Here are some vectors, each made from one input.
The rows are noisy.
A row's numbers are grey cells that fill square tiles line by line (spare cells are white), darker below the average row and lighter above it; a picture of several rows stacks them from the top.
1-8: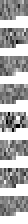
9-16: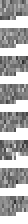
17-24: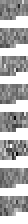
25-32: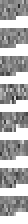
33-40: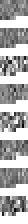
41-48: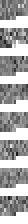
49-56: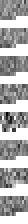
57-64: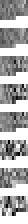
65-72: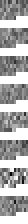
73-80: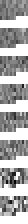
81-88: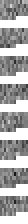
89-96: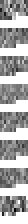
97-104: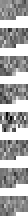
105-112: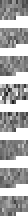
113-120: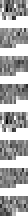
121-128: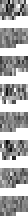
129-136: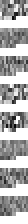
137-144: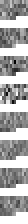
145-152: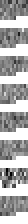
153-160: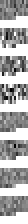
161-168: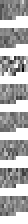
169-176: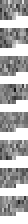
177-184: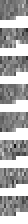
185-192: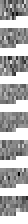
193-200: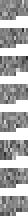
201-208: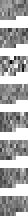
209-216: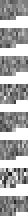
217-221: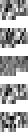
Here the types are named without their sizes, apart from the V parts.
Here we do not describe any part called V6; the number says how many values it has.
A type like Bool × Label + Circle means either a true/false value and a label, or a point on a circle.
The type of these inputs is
Line + List(V6) × Tree × Tree.
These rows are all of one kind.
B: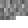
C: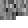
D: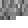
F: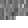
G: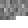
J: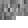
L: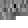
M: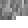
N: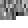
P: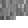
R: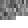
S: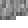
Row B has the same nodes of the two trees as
F and G.
